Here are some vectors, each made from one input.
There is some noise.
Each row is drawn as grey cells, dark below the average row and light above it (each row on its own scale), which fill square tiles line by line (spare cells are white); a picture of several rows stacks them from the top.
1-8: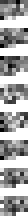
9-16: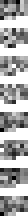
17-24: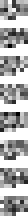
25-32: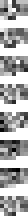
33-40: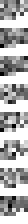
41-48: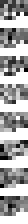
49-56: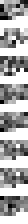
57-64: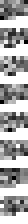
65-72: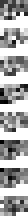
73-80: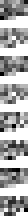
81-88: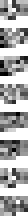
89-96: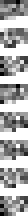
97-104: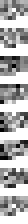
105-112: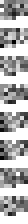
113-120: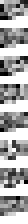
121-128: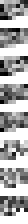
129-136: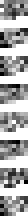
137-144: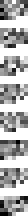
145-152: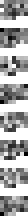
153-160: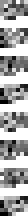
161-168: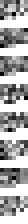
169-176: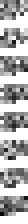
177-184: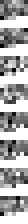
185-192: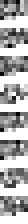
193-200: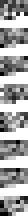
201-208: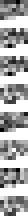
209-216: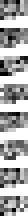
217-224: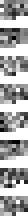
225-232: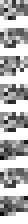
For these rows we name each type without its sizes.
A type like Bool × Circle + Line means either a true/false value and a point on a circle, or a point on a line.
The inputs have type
Bool × Bool × Bool + Circle.
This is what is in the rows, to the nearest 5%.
About 50% of them hold a point on a circle. The rest hold three true/false values.
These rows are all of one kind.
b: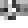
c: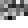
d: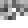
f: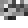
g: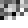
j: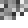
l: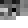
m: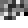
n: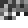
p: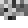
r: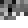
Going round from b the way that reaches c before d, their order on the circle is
b, p, f, c, m, n, r, l, g, j, d.
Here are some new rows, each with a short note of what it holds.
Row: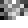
three true/false values
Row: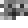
three true/false values
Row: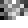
three true/false values
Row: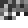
a point on a circle
